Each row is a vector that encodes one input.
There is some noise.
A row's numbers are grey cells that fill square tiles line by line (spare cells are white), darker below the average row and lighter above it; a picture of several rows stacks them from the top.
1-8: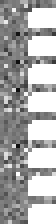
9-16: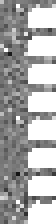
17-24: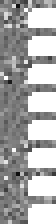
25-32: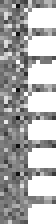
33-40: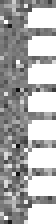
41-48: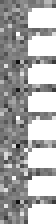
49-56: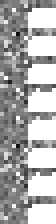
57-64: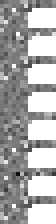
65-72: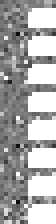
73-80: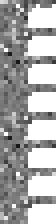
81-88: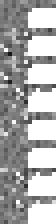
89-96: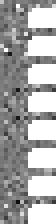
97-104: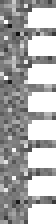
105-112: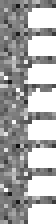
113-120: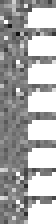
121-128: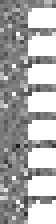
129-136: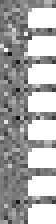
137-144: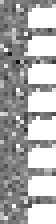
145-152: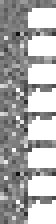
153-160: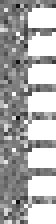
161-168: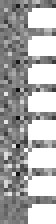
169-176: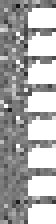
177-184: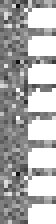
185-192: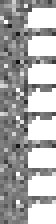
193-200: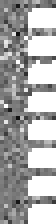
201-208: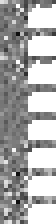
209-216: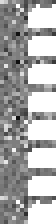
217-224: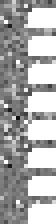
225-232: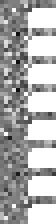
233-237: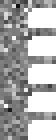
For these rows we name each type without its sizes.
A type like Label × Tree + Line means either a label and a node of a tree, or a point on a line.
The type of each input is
Tree.
